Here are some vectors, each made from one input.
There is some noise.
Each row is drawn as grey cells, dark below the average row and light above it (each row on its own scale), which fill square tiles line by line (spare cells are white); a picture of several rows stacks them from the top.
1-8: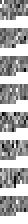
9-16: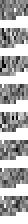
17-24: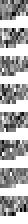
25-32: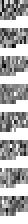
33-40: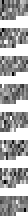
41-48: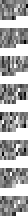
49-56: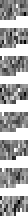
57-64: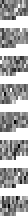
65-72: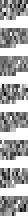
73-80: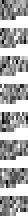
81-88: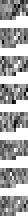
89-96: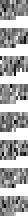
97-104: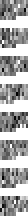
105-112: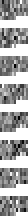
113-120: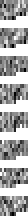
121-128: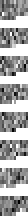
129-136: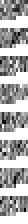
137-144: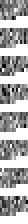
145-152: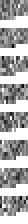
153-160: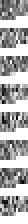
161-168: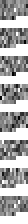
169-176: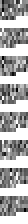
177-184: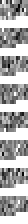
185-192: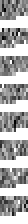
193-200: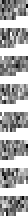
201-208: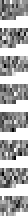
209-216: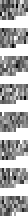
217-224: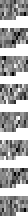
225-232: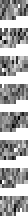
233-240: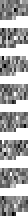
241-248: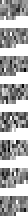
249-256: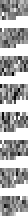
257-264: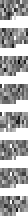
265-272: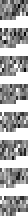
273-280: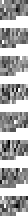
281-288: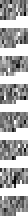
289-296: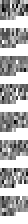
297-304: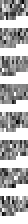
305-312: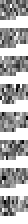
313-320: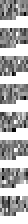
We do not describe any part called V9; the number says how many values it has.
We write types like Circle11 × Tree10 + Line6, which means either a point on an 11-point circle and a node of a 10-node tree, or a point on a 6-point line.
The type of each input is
Bool × (Label11 × V9 + Line5) + Label8.
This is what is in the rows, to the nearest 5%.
About 30% of them hold one of 8 labels. The rest hold a true/false value, together with either one of 11 labels and a value of V9, or a point on a 5-point line.
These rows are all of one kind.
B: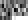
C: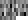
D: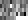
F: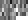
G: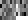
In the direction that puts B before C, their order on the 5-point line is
F, D, G, B, C.
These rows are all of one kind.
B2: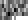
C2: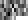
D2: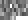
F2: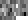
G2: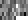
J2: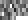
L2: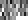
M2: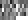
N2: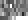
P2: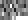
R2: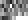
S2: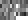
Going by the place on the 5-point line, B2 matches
C2, F2 and G2.
